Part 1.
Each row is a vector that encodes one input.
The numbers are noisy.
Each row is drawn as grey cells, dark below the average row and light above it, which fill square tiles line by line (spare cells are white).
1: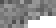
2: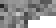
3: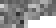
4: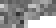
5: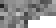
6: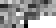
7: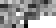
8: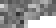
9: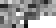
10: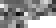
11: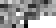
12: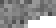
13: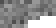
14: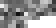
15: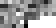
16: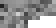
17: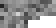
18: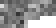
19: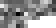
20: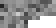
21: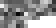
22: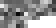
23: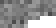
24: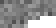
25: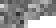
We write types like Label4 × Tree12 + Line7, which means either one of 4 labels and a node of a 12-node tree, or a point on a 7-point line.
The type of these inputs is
Line5.
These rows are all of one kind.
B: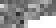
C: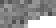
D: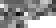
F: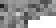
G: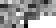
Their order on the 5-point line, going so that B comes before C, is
D, B, C, F, G.
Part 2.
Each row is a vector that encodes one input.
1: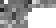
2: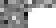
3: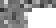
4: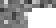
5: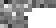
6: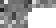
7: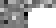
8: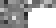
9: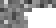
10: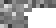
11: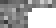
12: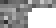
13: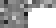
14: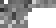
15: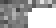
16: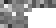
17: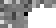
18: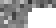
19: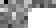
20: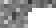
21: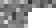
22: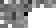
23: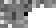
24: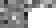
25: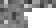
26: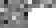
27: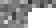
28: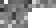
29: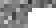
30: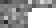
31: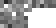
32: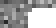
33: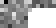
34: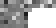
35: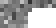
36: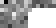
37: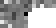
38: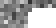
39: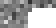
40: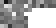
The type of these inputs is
Bool × Bool × Bool.
